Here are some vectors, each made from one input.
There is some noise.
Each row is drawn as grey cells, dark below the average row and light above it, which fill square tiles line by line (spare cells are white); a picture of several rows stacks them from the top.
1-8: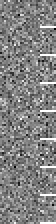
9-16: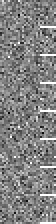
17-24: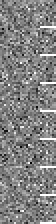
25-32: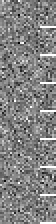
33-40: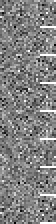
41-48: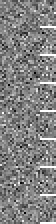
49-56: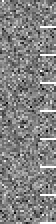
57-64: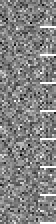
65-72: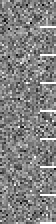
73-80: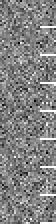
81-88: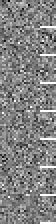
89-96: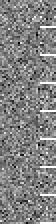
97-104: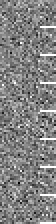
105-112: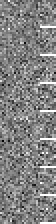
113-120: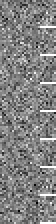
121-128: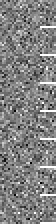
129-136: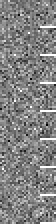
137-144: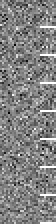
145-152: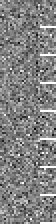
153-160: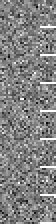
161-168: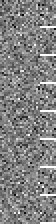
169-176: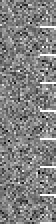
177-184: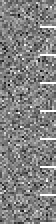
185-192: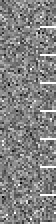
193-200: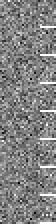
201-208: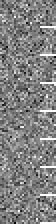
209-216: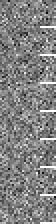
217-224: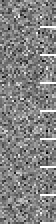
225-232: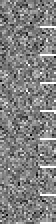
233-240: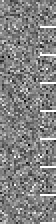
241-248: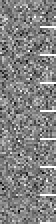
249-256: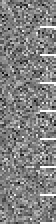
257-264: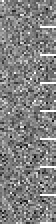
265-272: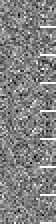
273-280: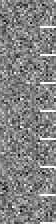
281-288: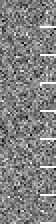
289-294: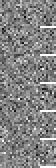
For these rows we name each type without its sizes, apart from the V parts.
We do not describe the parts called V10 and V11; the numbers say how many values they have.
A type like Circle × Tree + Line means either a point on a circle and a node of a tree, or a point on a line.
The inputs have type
(Bool × Bool × Bool + Unit) × (Circle × V11 + Label × V10).
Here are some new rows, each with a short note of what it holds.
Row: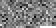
a point on a circle and a value of V11
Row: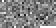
a point on a circle, three true/false values and a value of V11
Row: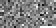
a label and a value of V10
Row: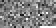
a label and a value of V10
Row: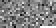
a label and a value of V10
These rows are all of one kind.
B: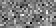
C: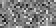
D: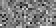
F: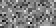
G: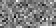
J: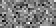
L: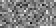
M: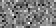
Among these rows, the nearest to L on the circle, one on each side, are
B and F.
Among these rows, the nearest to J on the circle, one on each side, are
C and D.
